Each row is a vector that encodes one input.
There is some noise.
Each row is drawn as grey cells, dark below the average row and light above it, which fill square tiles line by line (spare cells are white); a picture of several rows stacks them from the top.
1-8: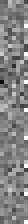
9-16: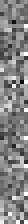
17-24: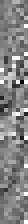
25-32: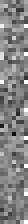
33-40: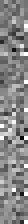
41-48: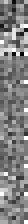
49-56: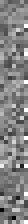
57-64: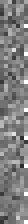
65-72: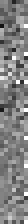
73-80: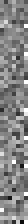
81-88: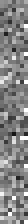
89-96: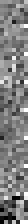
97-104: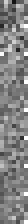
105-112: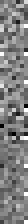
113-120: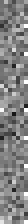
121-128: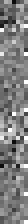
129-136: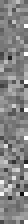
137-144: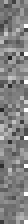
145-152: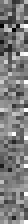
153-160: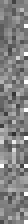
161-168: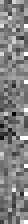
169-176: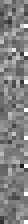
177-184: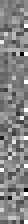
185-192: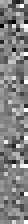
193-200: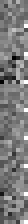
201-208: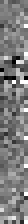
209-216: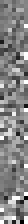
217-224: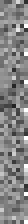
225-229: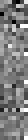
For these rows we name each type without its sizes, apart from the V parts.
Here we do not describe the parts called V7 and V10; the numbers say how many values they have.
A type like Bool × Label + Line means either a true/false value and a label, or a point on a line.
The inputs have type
(Bool × V7 + V10) × Label.
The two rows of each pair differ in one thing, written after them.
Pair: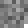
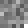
the true/false value
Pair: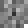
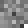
the value of V7
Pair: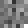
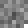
the label
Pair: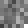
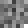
the true/false value
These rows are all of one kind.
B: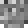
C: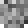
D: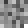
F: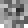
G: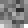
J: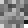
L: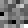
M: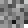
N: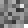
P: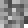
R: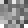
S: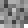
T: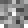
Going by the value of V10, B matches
C, J and R.
